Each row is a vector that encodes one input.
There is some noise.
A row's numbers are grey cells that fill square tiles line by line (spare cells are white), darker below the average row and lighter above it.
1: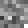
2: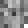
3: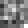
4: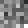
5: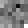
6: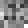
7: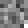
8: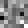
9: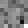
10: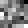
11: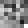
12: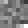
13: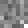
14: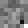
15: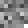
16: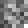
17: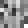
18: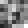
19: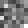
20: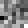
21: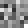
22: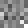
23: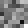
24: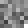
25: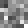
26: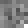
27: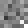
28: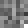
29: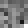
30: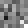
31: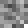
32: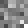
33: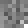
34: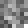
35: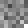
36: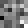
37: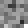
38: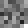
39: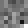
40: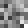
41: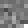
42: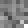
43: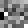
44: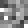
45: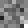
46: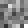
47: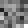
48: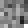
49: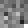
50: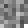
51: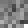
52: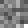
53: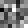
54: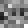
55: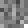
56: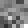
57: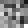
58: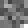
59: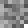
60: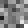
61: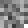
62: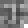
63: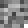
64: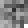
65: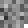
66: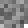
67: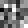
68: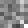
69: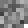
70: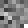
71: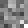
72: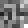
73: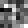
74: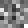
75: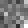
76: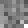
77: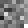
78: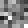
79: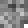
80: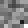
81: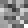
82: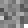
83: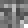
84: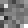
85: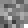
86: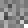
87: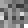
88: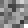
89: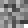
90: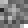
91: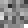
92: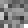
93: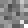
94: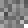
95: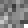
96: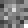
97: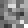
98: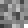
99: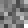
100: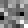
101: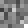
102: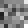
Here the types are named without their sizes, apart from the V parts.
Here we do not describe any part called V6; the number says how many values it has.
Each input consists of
a label, together with either a point on a line, or a value of V6.
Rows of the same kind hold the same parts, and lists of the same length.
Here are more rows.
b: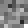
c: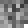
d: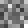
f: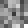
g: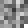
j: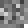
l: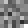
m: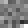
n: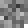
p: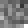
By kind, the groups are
b, c, g, l, m, n, p
d, f, j

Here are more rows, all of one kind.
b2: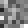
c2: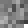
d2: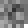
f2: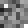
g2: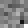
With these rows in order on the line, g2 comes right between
b2 and c2.
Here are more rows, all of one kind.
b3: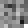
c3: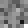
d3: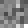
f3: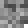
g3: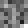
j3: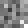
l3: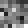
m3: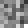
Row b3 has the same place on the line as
c3 and f3.
